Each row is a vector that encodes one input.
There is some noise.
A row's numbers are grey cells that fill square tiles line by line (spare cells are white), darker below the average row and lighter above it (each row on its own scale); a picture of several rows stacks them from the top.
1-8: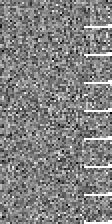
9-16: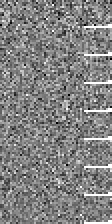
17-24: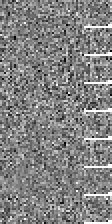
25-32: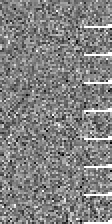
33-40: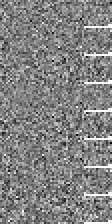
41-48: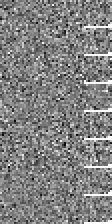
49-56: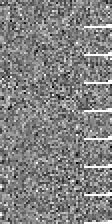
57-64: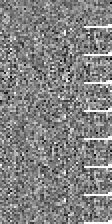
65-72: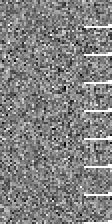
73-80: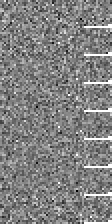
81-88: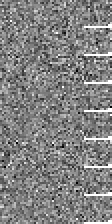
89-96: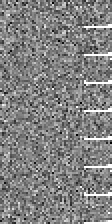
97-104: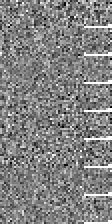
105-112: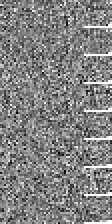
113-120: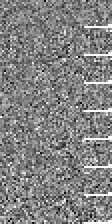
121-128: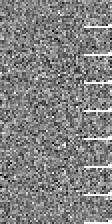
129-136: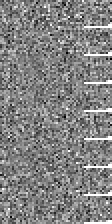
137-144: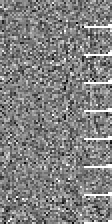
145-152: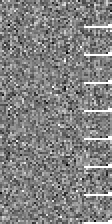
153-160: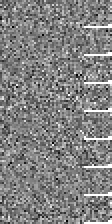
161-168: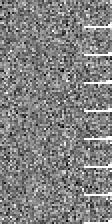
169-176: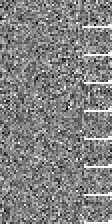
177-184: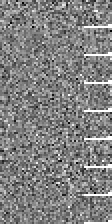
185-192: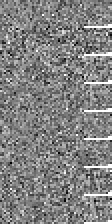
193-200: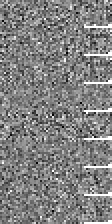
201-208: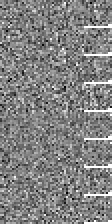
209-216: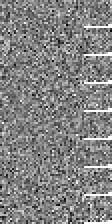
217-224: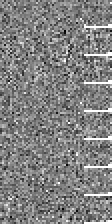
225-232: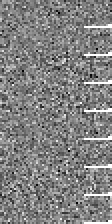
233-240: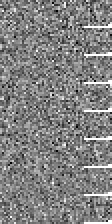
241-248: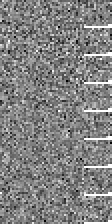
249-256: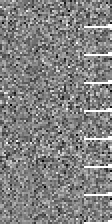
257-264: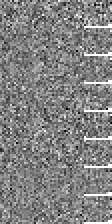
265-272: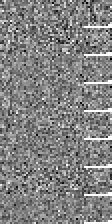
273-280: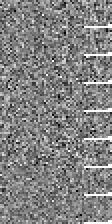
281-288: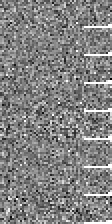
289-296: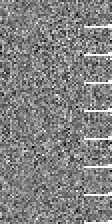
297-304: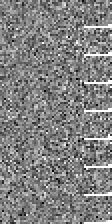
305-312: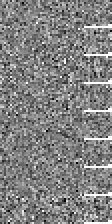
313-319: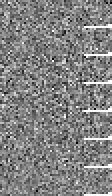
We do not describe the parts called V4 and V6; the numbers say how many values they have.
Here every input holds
a point on an 11-point circle and a value of V4, together with either a point on an 8-point line, or a value of V6.
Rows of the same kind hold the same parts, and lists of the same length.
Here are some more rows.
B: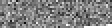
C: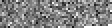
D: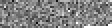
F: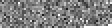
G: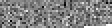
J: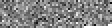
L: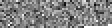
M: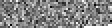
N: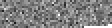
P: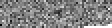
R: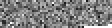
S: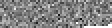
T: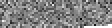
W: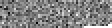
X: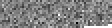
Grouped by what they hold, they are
B, C, D, F, G, J, N, P, T, W, X
L, M, R, S

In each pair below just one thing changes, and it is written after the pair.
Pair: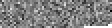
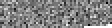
the place on the 11-point circle
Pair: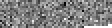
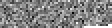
the value of V4
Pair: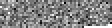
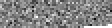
the place on the 11-point circle
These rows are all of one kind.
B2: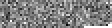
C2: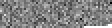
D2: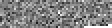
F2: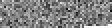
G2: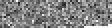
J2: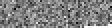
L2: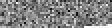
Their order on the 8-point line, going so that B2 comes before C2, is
F2, D2, J2, G2, L2, B2, C2.
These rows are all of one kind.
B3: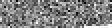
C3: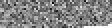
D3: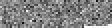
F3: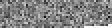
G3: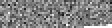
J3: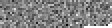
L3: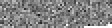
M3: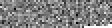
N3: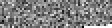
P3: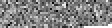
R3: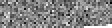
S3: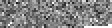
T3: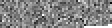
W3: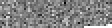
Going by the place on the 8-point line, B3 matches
L3, P3 and W3.
